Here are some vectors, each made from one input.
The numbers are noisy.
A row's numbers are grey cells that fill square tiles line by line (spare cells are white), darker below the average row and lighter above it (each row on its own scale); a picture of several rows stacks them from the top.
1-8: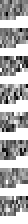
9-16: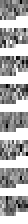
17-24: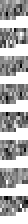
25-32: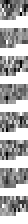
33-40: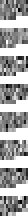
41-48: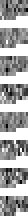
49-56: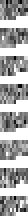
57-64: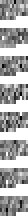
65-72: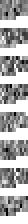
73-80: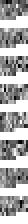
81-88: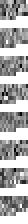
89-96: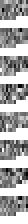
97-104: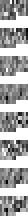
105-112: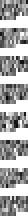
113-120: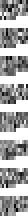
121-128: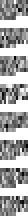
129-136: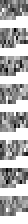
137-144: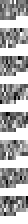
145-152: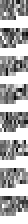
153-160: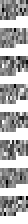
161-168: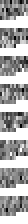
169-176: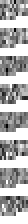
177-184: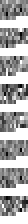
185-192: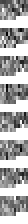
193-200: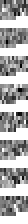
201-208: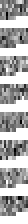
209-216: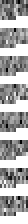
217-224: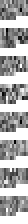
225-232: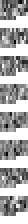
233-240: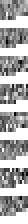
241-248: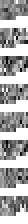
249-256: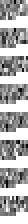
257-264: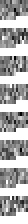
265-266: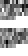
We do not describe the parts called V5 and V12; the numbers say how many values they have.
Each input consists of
either one of 6 labels, or a true/false value, a value of V5 and a value of V12.
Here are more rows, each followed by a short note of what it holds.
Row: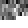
a true/false value, a value of V5 and a value of V12
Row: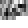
a true/false value, a value of V5 and a value of V12
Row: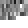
one of 6 labels
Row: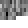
a true/false value, a value of V5 and a value of V12
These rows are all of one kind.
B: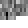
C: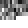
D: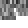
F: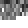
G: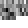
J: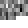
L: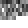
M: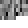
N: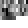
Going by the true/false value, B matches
D, G and L.
